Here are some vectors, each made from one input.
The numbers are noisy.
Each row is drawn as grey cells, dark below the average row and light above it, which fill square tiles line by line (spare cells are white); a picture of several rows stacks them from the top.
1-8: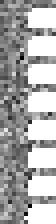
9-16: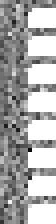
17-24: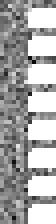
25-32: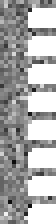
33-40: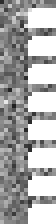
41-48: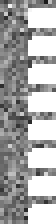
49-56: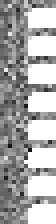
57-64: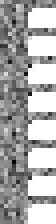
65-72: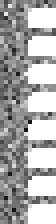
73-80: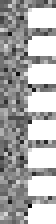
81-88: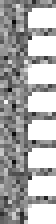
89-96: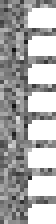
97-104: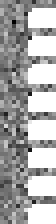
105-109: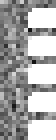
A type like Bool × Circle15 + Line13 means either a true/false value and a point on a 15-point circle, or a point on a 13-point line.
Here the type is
Bool × Bool × Bool + Label8 × Tree8.
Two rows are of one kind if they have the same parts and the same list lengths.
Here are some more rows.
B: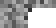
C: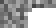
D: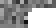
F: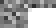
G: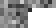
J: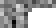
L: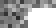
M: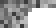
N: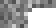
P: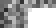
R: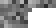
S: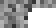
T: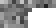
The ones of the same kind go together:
B, D, G, J, R, S, T
C, F, L, M, N, P

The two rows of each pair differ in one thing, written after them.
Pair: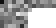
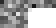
the label
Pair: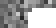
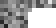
the label
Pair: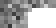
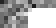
the node of the tree
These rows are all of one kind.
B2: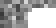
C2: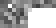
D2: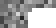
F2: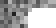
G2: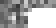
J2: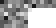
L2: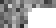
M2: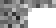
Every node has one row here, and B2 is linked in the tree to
C2 and D2.
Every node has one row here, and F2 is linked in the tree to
M2.
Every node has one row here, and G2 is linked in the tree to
D2.
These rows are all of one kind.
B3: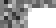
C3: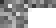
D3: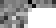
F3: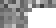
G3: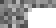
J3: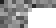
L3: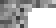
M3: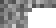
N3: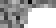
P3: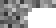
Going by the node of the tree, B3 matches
L3, N3 and P3.
